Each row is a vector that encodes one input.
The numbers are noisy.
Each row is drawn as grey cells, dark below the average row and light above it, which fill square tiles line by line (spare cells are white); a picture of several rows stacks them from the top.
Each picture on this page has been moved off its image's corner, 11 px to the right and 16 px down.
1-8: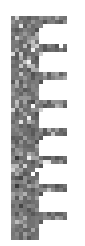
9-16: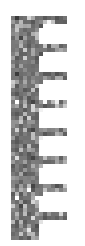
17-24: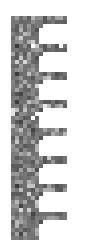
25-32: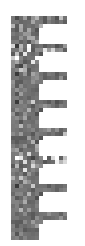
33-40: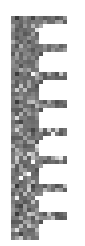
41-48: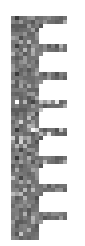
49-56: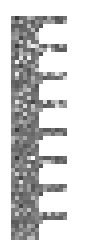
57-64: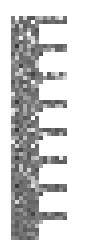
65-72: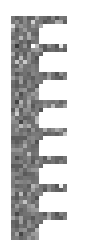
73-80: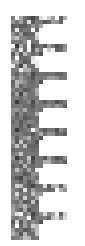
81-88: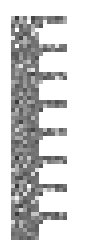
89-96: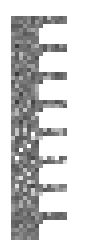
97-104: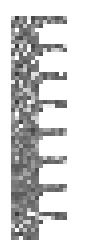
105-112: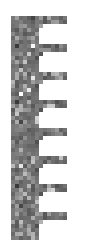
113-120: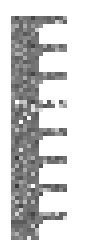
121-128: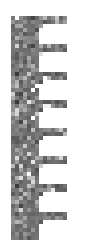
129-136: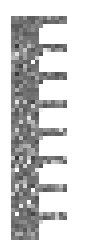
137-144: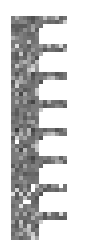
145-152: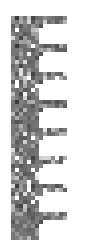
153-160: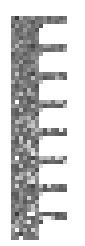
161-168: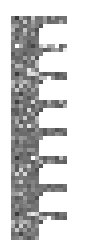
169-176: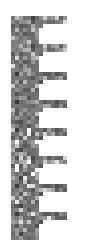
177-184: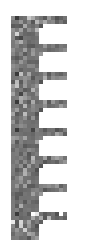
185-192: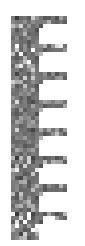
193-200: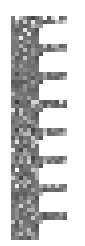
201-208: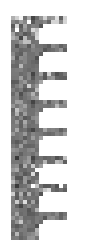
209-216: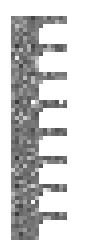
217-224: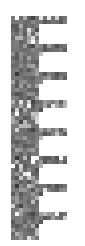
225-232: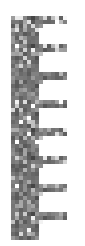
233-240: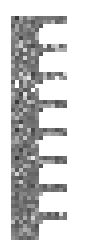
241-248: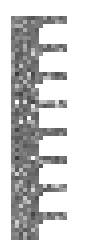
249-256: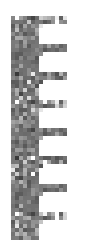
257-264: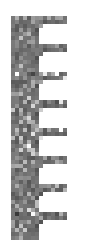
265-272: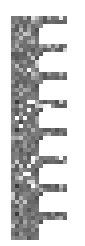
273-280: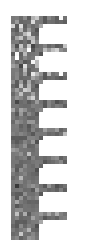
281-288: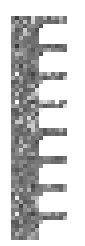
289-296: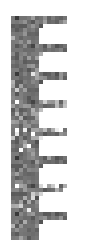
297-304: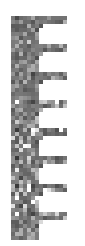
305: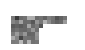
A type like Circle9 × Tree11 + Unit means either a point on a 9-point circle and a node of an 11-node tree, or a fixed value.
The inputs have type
Bool × Bool × Bool.
